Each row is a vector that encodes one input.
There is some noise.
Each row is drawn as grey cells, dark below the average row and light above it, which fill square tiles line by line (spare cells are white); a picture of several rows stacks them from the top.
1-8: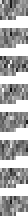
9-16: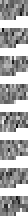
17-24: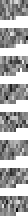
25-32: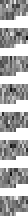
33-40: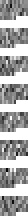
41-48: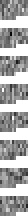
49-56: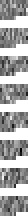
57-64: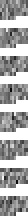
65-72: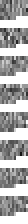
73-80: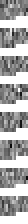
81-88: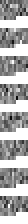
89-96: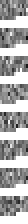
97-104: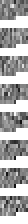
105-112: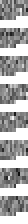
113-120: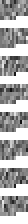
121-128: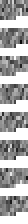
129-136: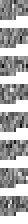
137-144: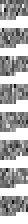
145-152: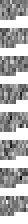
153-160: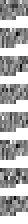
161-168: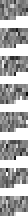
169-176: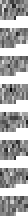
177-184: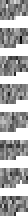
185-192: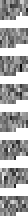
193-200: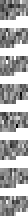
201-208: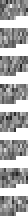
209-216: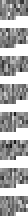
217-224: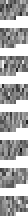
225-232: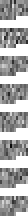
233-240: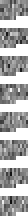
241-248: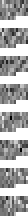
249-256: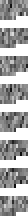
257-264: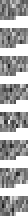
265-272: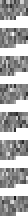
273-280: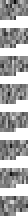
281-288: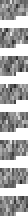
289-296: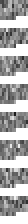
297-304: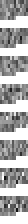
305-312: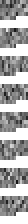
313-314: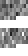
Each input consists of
a point on a 14-point circle and a point on a 14-point line, together with either a point on a 14-point circle, or a fixed value.
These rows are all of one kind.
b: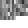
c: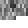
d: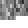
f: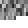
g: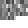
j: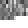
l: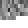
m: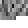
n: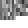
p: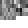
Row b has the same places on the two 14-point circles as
f, l, n and p.
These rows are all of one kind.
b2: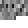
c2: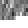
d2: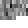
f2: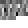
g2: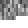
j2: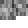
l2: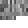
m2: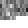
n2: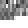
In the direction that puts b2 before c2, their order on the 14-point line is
f2, b2, d2, l2, m2, c2, n2, j2, g2.
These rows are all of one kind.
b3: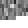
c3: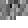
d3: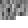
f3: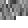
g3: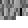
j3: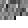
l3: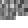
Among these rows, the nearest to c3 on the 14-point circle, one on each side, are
b3 and d3.
